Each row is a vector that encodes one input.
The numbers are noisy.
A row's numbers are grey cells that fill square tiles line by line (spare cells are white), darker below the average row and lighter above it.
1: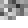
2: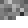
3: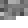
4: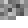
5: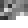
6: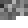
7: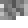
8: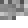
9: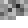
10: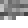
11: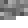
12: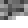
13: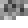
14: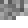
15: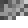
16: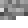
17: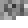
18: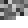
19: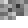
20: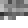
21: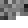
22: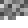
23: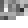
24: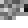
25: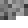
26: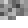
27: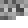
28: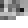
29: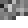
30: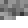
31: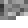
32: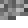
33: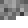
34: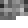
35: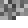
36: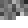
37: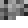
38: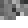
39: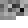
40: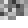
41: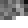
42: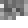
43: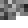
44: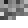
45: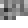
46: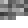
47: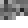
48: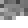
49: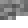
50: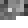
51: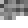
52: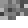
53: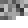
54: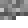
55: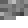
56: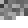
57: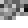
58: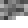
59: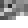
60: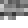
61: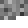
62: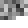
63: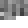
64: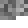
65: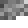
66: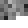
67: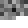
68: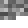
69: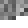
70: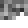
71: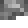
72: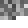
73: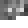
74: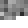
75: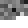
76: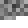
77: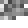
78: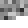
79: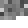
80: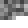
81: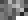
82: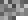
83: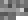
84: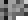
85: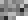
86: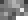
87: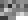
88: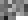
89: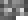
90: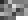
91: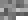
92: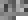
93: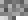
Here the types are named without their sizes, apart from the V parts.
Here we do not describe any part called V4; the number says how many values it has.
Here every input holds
a label, together with either a point on a line, or a value of V4.
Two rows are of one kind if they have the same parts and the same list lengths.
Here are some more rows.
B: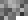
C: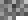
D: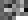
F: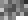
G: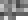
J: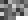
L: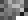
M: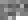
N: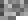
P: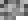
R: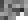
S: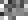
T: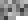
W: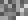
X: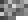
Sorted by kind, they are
B, D, F, G, L, N, P, S, W
C, J, M, R, T, X

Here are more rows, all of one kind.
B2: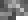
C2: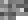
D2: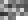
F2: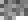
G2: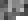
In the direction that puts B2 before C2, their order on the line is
F2, G2, B2, C2, D2.
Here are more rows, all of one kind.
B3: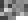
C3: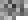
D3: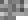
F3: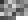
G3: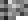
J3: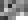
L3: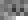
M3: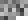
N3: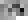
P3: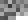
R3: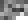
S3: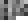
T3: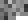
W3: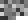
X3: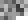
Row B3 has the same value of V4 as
D3, F3, J3 and R3.
